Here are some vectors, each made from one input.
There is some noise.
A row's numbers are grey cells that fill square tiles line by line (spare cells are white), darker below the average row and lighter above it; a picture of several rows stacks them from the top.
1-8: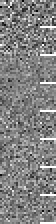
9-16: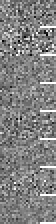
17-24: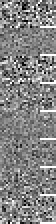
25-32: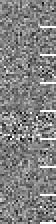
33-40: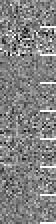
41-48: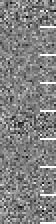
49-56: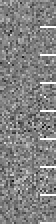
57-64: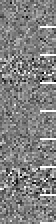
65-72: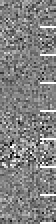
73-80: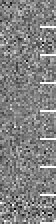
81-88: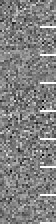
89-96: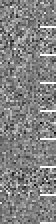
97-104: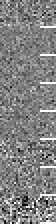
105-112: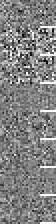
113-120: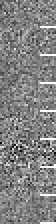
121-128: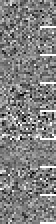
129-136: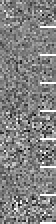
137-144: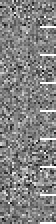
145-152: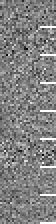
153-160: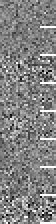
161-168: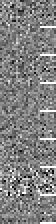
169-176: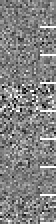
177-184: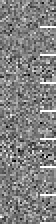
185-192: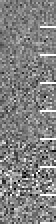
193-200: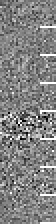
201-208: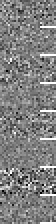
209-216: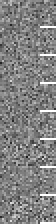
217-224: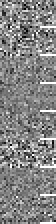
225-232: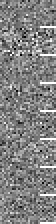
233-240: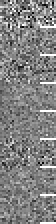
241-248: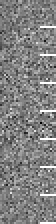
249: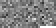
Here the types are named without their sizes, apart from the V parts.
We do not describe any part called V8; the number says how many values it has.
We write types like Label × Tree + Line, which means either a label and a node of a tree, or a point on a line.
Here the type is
Bool × (Label × List(V8) + Unit) × Tree + Line.
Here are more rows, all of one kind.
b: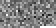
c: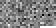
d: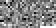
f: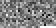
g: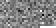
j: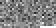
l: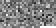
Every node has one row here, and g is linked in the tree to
c, f and l.
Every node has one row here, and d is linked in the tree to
c.
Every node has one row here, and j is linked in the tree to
f.
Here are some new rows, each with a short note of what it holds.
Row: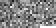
a label, a node of a tree and a true/false value, together with a list of one item
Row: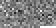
a node of a tree and a true/false value
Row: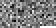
a node of a tree and a true/false value
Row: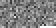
a label, a node of a tree and a true/false value, together with a list of one item
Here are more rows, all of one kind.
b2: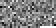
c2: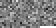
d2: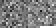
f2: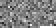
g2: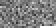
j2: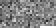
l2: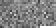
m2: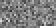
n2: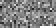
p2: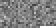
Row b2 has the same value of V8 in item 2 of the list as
c2, d2 and j2.
